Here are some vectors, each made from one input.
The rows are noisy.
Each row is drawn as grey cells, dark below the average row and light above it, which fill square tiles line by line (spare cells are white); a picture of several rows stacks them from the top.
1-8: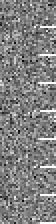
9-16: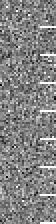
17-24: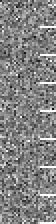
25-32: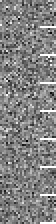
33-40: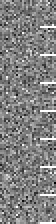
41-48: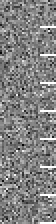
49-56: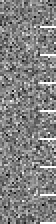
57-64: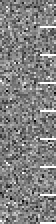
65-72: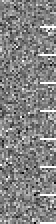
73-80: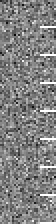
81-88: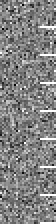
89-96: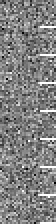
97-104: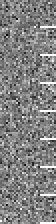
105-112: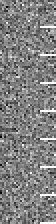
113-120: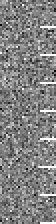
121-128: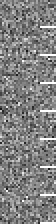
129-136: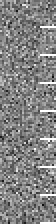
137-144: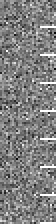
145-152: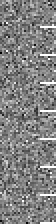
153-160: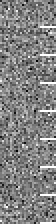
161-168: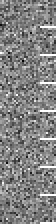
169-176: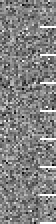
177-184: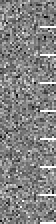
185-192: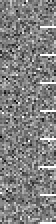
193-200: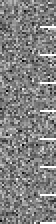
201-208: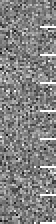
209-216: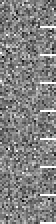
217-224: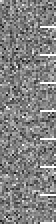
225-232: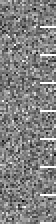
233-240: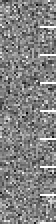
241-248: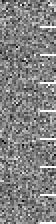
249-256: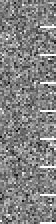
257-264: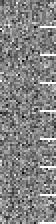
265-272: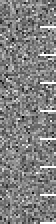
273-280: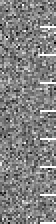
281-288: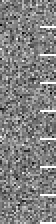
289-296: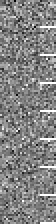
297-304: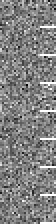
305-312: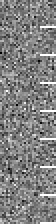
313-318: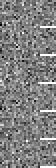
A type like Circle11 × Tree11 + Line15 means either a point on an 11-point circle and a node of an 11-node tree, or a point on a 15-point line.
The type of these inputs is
(Bool × Circle10 + Unit) × Line13.
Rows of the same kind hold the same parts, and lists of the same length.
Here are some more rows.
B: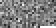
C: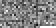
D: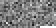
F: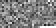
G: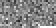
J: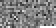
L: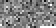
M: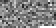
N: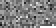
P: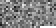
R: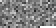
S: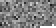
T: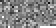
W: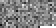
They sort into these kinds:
B, D, N, P, R, S, W
C, F, G, J, L, M, T

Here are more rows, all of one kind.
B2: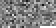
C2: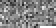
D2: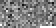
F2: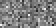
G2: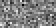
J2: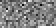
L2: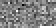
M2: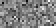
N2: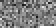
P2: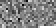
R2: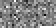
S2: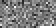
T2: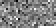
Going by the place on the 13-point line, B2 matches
L2, M2, P2 and T2.
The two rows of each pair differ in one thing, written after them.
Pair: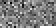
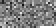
the true/false value
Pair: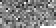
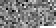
the place on the 13-point line
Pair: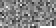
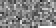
the true/false value
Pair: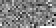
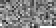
the true/false value
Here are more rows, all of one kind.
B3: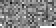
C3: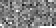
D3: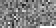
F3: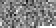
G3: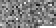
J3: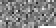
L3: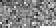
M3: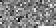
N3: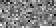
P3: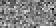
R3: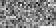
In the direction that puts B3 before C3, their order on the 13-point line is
G3, B3, N3, C3, D3, F3, J3, M3, L3, P3, R3.
